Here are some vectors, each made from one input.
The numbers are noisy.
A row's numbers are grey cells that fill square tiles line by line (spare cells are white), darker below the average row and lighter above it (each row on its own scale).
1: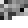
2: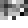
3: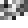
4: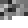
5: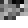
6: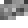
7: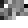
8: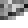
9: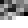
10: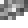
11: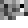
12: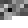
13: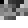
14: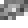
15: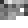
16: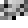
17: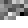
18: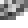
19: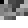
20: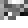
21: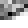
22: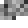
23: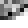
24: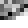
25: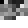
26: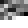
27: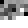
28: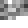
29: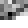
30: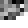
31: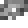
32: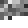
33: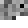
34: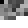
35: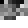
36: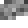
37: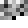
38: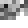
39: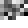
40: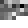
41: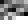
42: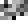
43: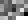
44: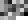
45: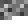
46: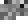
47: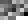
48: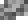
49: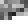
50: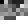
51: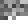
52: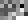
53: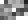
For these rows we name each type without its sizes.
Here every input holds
either a point on a circle and three true/false values, or a fixed value.
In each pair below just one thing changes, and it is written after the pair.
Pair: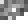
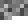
the place on the circle
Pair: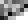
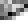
one of the three true/false values
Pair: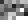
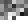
the place on the circle
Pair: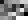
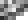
one of the three true/false values
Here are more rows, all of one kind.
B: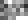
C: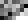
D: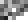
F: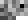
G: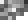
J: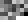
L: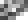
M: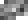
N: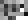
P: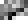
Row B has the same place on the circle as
D, F, L and N.
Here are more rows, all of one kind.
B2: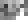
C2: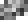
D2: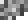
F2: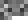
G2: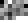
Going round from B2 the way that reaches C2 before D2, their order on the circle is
B2, G2, F2, C2, D2.
